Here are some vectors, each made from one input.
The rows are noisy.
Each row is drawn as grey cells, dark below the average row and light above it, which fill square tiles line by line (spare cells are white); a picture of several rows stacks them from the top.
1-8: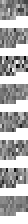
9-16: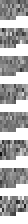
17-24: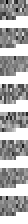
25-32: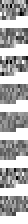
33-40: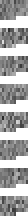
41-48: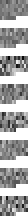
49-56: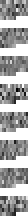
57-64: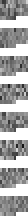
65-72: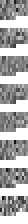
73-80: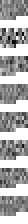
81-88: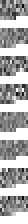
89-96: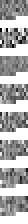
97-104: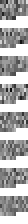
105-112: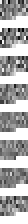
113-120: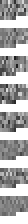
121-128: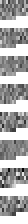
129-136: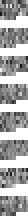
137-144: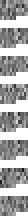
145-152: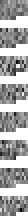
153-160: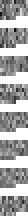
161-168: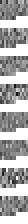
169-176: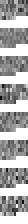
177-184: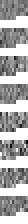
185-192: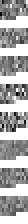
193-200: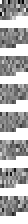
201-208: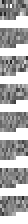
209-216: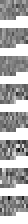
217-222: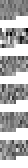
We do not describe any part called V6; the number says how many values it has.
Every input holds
either a node of an 8-node tree, or a node of a 10-node tree, or a value of V6.
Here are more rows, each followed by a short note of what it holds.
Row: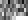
a node of a 10-node tree
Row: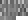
a node of a 10-node tree
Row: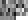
a value of V6
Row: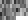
a value of V6
